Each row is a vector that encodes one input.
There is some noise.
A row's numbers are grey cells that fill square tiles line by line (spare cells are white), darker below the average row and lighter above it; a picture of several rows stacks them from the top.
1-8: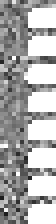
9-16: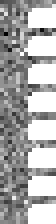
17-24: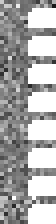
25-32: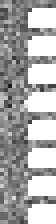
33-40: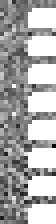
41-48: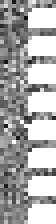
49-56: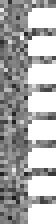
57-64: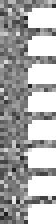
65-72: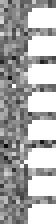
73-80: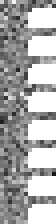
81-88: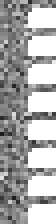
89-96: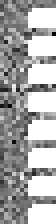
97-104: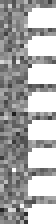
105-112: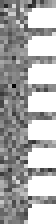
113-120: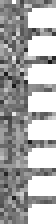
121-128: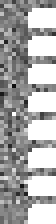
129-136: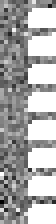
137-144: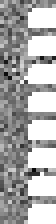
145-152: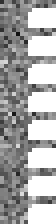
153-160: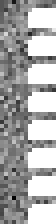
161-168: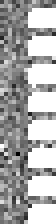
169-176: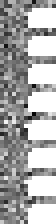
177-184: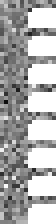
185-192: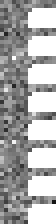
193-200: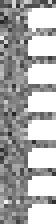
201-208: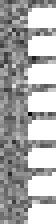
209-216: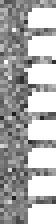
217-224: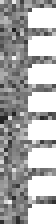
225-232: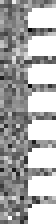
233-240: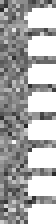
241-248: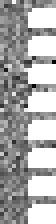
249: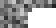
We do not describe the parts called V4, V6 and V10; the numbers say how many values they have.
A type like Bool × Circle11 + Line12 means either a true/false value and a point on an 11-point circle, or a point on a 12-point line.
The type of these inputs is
Bool × V4 + Line8 × (Line8 + V10) × V6.
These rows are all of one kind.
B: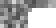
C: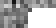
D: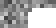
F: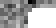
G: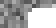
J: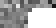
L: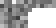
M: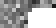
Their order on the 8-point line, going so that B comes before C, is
F, J, D, G, M, B, L, C.
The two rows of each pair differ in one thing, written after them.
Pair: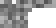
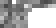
the place on the 8-point line
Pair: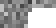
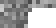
the place on the 8-point line
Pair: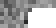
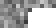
the value of V6
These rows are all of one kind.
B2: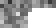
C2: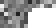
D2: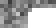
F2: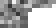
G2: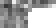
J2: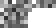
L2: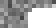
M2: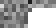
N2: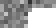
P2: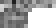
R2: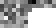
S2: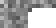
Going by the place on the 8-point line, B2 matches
D2, F2, G2 and L2.
